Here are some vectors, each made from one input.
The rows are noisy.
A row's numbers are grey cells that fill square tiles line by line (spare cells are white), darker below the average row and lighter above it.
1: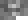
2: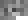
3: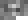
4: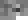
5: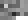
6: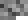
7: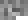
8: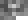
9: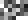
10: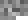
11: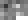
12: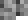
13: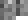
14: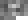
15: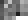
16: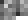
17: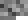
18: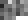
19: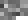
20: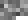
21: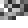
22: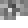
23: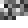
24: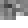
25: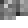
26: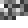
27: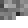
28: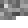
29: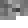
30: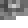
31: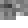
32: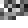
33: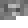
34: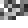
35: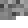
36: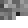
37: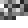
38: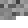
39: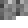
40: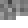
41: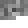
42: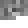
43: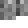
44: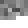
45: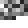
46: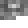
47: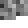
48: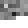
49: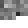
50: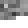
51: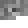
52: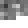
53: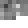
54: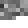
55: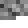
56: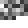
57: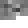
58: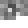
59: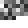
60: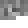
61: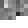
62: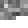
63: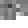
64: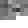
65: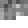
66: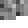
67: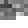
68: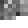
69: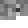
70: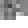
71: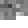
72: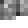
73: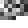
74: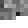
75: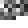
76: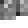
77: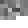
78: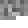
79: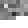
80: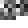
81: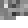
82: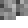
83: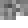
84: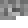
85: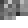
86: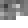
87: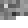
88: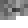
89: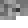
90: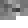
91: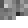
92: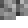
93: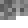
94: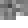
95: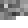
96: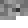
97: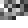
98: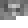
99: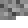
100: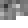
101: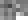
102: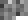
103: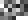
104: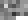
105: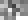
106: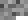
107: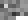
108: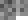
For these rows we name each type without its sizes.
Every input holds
either a point on a line, or four true/false values.
